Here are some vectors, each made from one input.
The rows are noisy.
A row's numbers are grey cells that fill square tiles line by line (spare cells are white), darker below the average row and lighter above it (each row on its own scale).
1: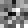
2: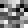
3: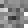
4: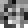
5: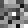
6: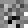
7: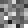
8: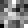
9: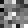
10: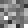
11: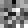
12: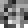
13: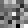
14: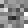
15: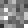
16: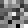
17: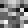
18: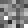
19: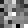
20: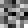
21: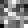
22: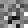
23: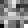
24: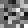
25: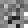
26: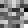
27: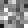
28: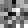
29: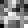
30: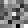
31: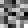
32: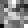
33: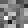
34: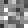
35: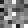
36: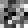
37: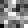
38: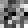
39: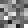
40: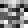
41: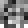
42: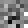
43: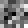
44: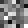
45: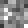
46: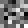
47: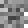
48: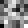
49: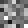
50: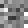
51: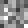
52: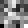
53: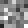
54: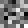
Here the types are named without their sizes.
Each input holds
either a label, or three true/false values.
